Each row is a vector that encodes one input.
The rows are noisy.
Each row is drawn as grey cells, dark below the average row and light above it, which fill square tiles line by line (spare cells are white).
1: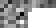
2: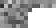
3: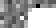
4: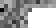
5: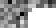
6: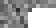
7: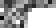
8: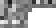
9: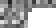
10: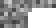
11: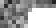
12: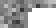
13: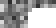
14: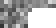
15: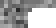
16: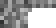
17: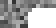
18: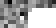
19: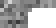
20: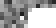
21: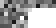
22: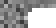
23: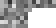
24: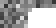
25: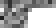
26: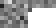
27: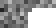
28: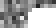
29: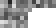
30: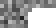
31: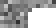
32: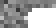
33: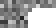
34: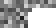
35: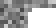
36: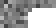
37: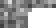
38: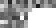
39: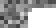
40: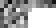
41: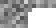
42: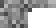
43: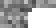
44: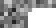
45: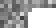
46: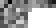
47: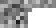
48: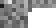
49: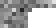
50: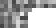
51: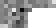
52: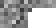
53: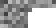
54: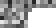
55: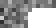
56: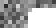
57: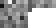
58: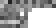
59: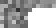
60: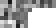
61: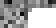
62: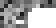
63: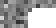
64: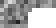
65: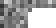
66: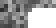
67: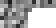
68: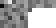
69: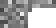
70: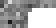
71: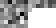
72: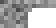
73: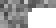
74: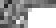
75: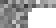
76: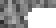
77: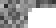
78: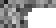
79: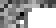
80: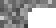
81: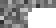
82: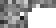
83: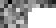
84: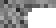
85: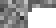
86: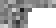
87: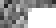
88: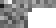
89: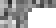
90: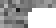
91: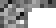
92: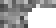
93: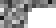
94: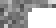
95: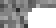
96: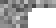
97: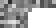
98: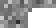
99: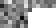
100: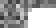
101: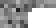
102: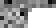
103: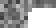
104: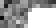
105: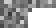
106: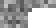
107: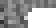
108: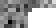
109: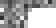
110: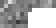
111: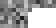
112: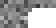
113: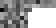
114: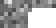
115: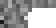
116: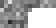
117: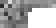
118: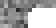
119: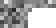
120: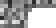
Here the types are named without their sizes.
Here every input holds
a true/false value, together with either a label, or a point on a line.
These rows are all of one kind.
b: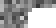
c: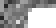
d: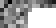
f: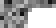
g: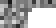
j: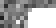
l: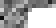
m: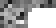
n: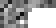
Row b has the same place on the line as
c, j and l.
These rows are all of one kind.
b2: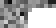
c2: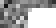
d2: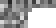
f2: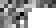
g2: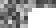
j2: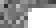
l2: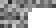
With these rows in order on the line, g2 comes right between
d2 and j2.
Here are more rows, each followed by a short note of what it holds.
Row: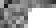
a point on a line and a true/false value
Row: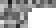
a point on a line and a true/false value
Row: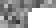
a label and a true/false value
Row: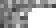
a label and a true/false value
